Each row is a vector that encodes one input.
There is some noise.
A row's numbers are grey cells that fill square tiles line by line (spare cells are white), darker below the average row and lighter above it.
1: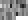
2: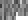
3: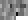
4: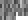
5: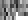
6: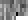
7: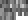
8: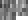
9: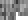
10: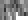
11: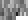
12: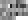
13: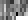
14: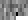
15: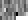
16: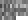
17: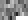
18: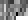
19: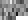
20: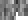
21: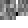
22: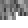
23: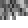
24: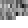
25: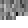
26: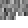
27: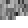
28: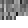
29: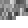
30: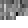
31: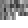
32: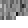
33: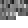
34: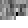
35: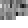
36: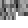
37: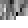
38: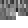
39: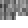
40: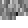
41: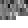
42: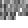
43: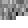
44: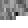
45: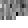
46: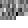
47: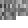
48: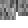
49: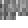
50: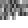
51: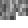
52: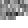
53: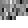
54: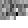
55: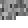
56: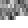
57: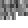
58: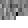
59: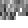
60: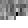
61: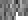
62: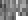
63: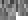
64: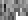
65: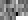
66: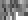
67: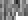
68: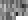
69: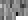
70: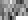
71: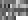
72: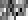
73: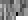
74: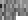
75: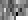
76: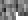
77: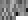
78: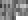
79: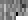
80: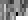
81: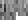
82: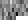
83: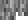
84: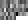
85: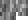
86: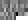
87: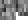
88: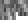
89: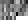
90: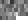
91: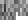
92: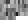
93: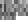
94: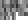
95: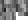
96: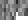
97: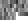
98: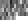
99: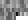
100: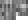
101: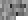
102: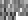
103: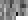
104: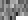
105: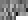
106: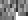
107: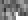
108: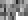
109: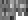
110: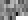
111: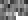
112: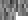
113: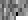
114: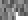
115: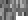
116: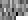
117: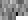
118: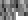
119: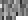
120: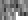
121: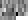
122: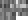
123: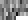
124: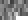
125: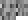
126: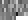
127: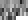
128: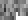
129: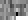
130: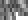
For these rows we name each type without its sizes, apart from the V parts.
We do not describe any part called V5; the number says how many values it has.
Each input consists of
a true/false value, together with either a point on a line, or a value of V5.
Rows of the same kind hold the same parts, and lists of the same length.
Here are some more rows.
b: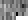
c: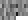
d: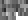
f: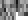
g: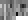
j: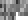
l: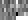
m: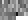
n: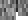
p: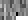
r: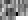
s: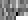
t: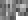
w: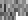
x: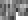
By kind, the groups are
b, c, d, f, g, n, p
j, l, m, r, s, t, w, x

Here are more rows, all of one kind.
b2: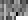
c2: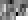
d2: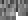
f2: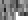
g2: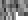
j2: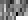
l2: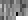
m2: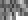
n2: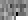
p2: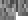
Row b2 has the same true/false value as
c2, j2, l2 and n2.
